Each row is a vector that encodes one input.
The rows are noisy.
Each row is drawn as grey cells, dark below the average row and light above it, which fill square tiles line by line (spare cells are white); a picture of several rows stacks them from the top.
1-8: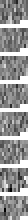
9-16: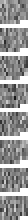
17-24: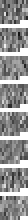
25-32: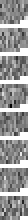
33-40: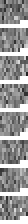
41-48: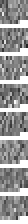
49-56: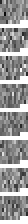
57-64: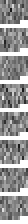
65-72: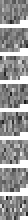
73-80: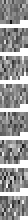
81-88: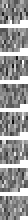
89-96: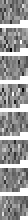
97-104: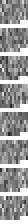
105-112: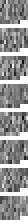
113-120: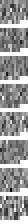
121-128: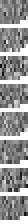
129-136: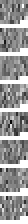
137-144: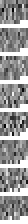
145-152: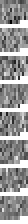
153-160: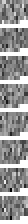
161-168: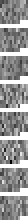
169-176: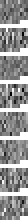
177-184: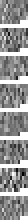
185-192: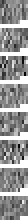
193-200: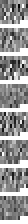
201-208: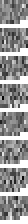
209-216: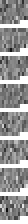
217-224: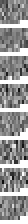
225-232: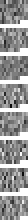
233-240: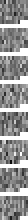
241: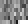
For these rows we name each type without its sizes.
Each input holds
a point on a circle and a label.
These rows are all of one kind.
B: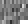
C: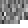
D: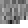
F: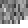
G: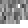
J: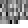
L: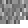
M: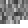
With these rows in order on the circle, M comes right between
B and C.
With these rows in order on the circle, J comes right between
F and L.
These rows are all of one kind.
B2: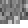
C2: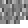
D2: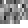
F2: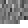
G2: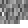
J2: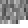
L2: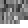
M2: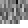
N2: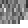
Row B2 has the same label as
F2, J2 and L2.
